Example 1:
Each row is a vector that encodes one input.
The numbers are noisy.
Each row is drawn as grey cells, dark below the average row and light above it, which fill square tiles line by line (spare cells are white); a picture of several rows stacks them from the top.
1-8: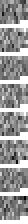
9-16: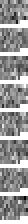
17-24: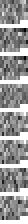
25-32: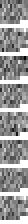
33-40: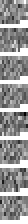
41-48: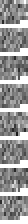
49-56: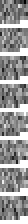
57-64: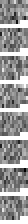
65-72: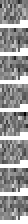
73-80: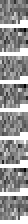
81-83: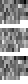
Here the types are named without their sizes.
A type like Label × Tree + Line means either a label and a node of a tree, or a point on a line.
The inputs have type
Bool × Bool × Bool.
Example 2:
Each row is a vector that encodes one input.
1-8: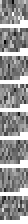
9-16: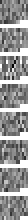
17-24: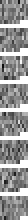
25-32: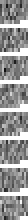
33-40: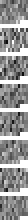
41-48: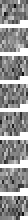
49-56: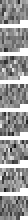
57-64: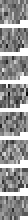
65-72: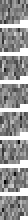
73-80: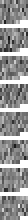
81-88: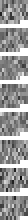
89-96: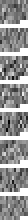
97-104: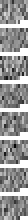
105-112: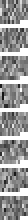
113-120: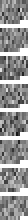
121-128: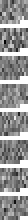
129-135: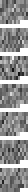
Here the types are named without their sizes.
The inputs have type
Bool × Bool × Bool.
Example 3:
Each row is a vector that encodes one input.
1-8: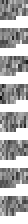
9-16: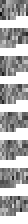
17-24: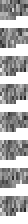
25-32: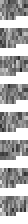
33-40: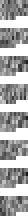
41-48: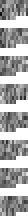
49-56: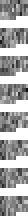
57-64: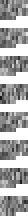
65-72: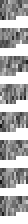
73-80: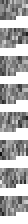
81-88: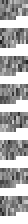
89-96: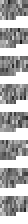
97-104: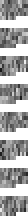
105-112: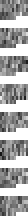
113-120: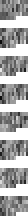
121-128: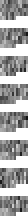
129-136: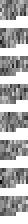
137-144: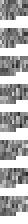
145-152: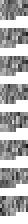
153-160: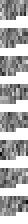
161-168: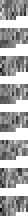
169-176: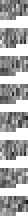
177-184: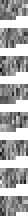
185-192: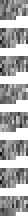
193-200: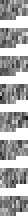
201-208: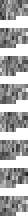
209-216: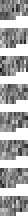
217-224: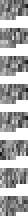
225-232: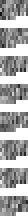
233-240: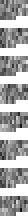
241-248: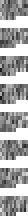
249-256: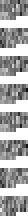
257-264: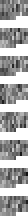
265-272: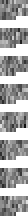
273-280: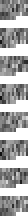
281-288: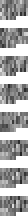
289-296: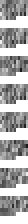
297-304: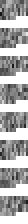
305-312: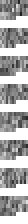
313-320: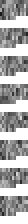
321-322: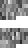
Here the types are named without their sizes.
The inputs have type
Bool × Bool × Bool.
